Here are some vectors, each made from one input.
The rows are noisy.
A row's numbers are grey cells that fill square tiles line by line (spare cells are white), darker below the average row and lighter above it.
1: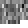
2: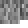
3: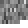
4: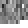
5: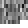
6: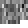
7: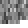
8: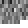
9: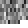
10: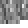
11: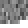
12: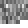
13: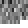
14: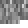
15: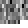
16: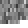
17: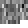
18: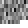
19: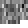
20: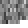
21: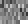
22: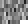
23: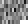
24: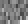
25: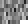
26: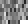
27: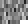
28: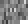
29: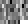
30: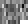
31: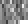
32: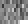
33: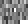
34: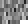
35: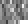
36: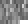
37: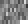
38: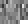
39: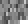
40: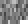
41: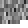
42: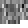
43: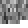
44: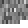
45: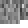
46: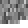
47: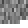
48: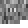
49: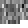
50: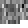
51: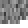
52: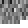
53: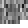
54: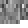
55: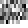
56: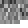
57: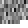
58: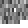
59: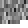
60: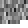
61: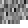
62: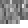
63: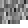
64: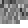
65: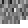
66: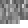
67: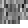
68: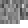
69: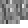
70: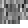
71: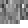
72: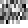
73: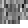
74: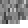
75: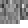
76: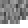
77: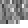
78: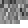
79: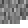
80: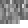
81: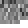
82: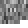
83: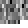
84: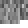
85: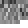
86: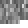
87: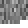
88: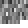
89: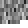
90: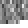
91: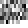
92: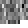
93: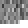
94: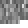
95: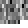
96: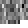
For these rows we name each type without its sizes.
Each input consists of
a list of items, each a point on a line and a true/false value.
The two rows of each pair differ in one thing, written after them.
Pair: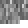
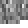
the place on the line in item 2 of the list
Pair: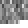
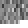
the true/false value in item 2 of the list
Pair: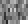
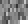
the place on the line in item 2 of the list
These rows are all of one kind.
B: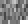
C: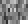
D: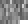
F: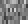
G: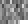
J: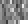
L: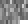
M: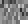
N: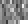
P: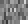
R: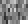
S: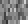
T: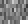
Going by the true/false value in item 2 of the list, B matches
M and T.
